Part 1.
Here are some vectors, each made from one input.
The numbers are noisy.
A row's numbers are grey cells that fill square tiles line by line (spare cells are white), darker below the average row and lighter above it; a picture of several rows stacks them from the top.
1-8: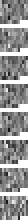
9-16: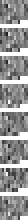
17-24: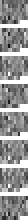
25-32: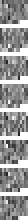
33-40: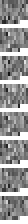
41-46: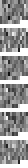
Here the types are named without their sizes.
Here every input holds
a node of a tree and a true/false value.
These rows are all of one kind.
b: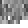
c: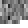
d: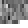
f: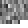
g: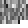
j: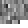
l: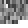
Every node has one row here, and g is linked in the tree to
c.
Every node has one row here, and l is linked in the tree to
b.
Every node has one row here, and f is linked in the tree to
j.
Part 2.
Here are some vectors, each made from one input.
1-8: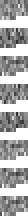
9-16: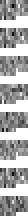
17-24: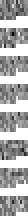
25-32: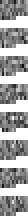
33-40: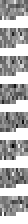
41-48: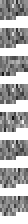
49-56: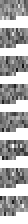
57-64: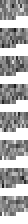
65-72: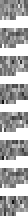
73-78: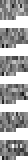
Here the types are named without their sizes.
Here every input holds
a node of a tree and a true/false value.
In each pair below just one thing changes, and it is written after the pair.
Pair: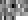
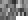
the true/false value
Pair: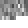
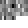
the node of the tree
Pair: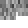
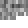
the node of the tree
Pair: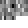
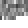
the node of the tree
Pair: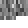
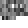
the node of the tree
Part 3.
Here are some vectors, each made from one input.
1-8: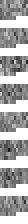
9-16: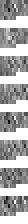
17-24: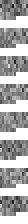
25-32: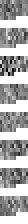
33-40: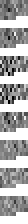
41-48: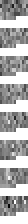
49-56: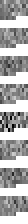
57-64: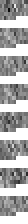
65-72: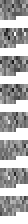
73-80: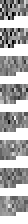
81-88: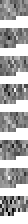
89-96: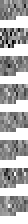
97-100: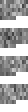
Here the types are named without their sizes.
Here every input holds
a list of points on a line.
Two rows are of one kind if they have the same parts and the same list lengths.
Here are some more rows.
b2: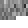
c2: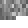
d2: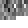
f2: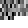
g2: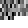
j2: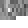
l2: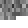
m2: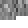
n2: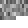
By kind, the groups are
b2, c2, j2, m2, n2
d2, l2
f2, g2

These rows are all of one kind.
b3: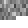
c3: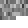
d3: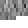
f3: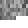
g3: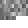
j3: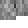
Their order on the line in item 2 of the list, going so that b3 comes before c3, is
b3, j3, g3, c3, f3, d3.
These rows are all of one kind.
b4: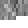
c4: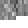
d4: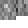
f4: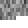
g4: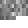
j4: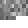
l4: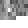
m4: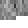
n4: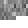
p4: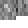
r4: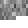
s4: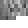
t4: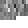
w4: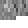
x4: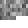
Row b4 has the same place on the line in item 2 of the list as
c4, g4, m4 and r4.
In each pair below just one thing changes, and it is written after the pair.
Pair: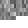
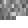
the place on the line in item 1 of the list
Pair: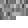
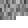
the place on the line in item 2 of the list
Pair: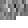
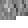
the place on the line in item 2 of the list
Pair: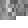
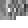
the place on the line in item 2 of the list
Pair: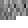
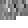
the place on the line in item 1 of the list
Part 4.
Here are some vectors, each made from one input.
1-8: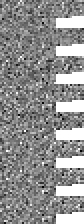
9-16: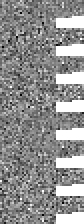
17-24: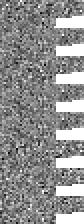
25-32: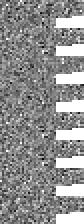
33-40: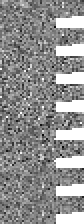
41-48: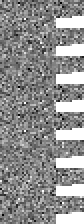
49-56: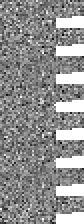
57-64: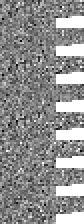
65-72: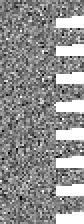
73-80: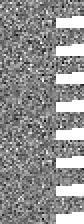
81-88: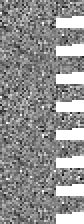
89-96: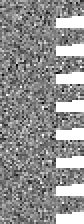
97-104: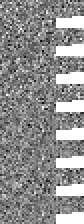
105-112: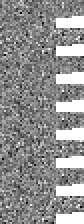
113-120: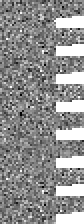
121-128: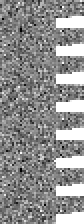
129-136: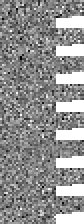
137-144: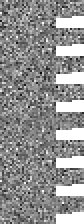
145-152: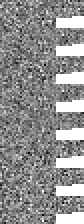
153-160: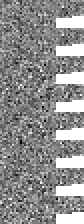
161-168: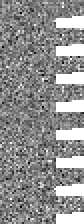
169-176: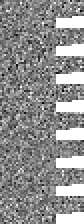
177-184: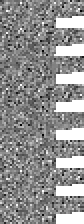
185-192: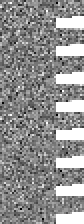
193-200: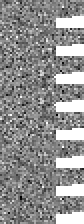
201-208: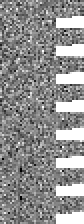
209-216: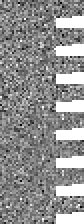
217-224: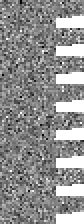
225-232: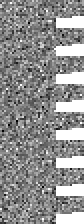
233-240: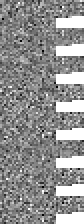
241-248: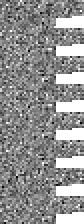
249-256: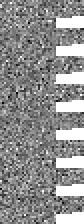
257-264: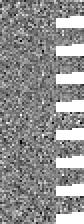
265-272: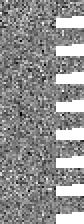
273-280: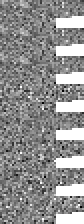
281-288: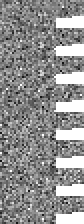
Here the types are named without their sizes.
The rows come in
2 kinds.
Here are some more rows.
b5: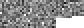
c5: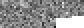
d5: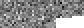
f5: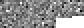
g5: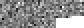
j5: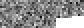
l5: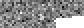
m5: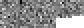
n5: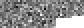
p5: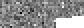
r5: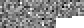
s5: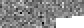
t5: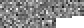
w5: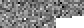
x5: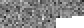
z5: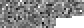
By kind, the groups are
b5, f5, r5, t5
c5, d5, g5, j5, l5, m5, n5, p5, s5, w5, x5, z5

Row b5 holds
a point on a line.
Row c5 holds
a node of a tree.
